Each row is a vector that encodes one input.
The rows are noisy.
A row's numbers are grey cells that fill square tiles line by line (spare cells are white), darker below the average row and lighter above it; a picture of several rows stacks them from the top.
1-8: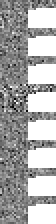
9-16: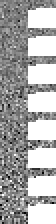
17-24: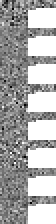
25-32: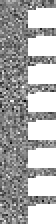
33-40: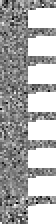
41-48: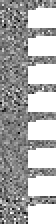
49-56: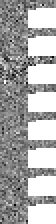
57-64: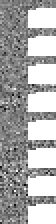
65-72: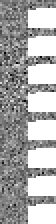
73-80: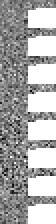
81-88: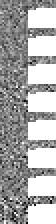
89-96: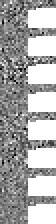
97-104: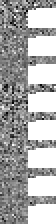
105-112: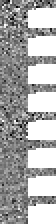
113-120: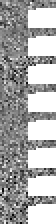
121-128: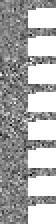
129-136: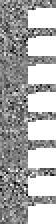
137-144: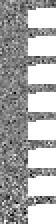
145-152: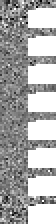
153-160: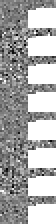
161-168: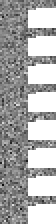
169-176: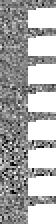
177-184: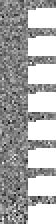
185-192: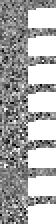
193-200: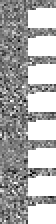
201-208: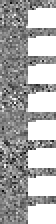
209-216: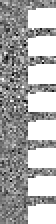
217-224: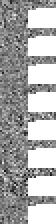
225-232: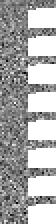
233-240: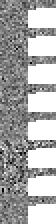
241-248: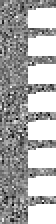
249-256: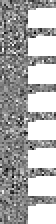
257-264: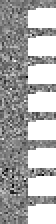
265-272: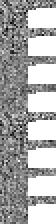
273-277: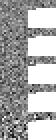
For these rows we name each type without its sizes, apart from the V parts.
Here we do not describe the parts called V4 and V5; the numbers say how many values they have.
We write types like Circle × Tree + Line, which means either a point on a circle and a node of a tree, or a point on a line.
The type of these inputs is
Bool × (Line + V5) + V4.
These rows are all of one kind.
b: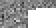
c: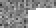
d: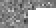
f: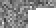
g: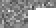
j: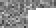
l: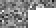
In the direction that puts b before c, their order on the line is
b, d, g, f, l, c, j.
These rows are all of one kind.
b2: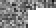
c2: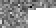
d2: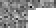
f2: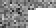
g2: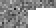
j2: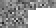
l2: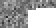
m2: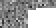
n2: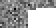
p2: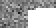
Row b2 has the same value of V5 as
d2 and l2.
